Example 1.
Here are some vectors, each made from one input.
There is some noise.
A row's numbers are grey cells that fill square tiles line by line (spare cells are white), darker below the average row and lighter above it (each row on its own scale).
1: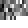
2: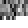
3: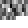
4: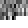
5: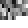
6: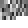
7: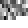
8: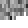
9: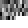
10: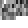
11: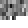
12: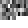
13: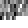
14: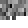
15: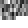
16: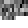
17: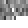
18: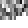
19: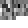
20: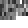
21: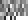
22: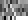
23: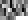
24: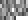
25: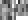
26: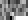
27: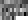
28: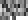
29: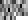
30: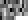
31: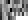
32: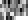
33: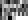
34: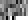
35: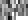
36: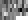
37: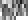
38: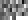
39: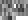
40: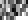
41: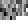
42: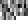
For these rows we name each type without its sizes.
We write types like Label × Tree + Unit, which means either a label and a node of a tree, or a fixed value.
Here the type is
Circle.
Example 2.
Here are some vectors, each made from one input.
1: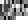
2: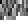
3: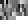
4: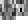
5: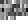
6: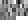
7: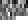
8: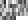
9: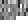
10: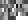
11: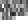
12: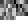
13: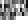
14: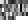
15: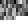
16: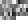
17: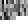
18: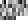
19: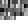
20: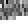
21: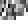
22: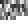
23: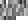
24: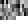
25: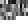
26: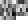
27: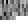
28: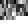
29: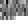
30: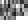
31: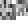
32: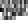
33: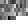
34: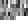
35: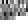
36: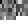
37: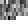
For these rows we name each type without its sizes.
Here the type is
Line.
